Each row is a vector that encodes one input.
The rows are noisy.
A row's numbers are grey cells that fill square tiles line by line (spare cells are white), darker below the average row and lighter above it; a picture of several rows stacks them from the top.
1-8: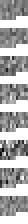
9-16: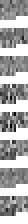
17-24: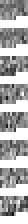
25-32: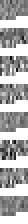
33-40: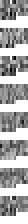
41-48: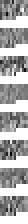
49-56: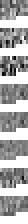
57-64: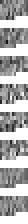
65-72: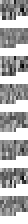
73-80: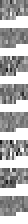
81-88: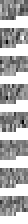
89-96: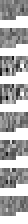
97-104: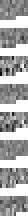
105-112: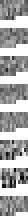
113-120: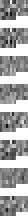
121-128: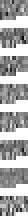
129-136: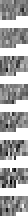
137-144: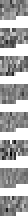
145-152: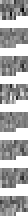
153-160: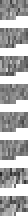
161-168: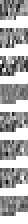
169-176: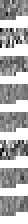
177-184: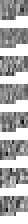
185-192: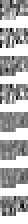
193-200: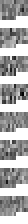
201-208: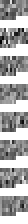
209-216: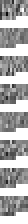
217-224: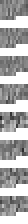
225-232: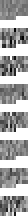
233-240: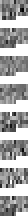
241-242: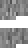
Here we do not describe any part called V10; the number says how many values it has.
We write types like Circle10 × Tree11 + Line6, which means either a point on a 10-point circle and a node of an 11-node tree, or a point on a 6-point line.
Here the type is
List2(Bool × V10).
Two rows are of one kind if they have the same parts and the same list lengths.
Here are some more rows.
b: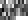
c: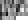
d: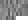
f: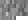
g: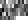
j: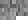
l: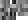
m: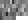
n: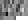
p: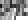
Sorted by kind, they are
b, g
c, l, m, n
d, f, j, p

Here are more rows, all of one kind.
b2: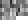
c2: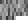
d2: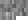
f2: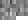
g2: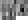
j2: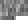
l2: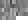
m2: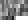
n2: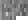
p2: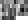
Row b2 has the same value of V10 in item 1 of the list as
d2, f2, j2 and p2.
